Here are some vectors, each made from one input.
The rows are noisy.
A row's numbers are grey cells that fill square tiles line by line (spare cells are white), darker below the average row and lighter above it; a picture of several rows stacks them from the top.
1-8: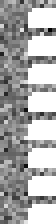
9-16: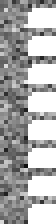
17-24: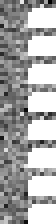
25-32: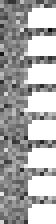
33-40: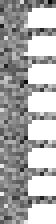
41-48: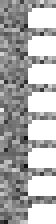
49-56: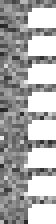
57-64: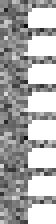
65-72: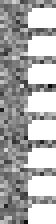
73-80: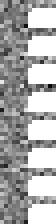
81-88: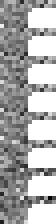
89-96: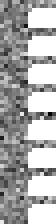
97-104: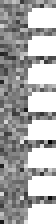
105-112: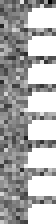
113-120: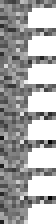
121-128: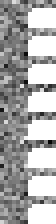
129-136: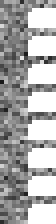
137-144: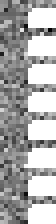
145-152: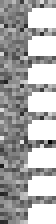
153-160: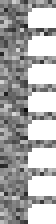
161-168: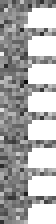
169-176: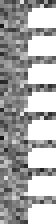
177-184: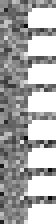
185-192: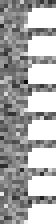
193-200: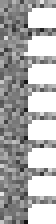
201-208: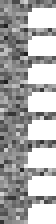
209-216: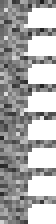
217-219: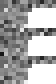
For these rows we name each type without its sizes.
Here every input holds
a point on a circle and a true/false value.
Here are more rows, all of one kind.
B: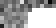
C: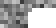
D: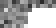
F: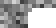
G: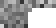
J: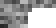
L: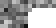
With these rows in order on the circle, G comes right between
D and J.
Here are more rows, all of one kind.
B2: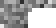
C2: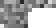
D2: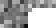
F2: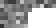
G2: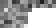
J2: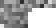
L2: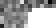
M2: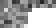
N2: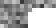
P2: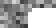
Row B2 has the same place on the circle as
C2, G2, J2 and M2.
